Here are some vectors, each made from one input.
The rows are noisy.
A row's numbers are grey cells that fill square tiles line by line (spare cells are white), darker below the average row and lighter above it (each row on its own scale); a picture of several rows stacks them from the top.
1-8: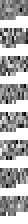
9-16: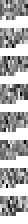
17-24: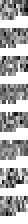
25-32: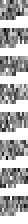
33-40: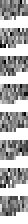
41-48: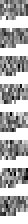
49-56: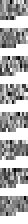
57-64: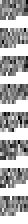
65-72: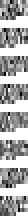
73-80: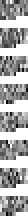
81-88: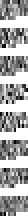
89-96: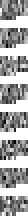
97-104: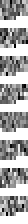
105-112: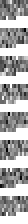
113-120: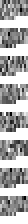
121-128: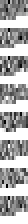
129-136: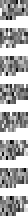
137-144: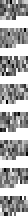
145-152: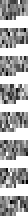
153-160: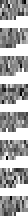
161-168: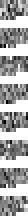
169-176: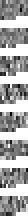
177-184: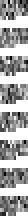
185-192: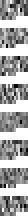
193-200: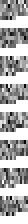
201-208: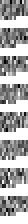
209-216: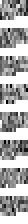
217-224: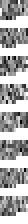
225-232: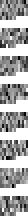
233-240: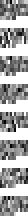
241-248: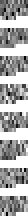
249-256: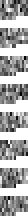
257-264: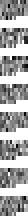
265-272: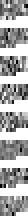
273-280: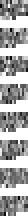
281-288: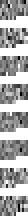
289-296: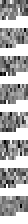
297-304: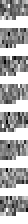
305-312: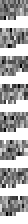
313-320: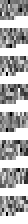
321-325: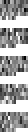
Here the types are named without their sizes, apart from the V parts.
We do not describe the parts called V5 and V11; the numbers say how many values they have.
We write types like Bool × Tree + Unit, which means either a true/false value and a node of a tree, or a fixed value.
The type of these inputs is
List(Line) + (Tree + V11) × V5.
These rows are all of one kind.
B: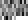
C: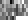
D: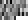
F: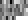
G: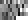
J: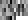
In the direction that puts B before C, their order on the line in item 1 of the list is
D, B, G, J, C, F.
